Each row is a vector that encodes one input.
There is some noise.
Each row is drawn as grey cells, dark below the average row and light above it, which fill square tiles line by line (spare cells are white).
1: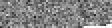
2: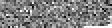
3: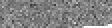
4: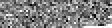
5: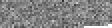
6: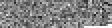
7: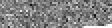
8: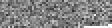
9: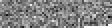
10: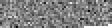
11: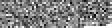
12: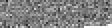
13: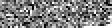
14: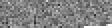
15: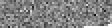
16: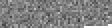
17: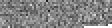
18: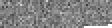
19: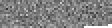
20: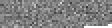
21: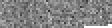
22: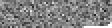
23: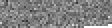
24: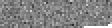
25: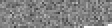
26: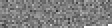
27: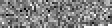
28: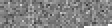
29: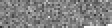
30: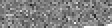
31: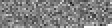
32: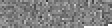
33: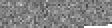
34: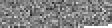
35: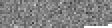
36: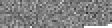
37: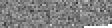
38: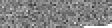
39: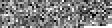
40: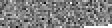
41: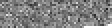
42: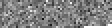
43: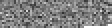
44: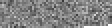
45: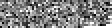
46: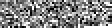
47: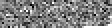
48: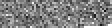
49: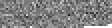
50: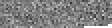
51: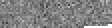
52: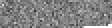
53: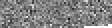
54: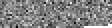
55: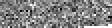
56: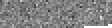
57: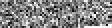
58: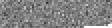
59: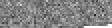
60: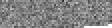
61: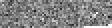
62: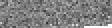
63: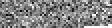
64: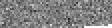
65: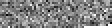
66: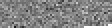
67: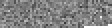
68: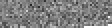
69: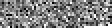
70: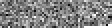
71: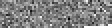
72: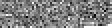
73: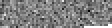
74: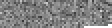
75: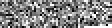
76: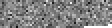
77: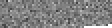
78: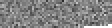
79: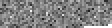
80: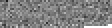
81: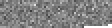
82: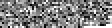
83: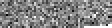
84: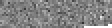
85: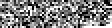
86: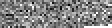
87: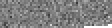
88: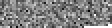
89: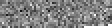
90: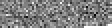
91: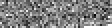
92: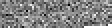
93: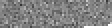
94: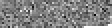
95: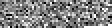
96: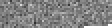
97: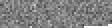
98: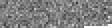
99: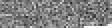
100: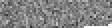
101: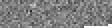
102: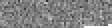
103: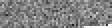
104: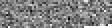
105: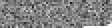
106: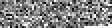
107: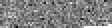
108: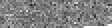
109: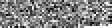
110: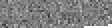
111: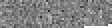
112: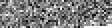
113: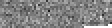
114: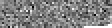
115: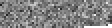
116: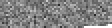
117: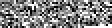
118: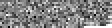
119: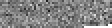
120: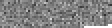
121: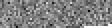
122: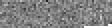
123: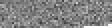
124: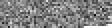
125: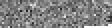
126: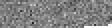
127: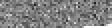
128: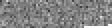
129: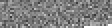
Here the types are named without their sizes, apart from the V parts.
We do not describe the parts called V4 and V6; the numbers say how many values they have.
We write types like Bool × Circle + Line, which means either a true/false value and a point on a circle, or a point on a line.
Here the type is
((Bool × Bool × Bool + V4) × (Tree + Unit) + Unit) × V6.
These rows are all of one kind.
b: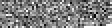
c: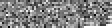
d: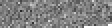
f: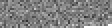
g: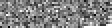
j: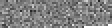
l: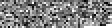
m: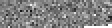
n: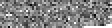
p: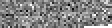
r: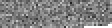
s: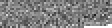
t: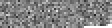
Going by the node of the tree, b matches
c, l and n.
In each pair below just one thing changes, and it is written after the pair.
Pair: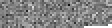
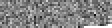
one of the three true/false values
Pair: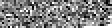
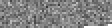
the value of V6
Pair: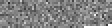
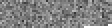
one of the three true/false values
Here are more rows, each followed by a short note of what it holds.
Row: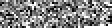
a value of V4 and a value of V6
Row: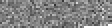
a value of V4 and a value of V6
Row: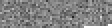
three true/false values and a value of V6
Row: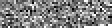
a node of a tree, a value of V4 and a value of V6
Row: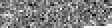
a value of V6
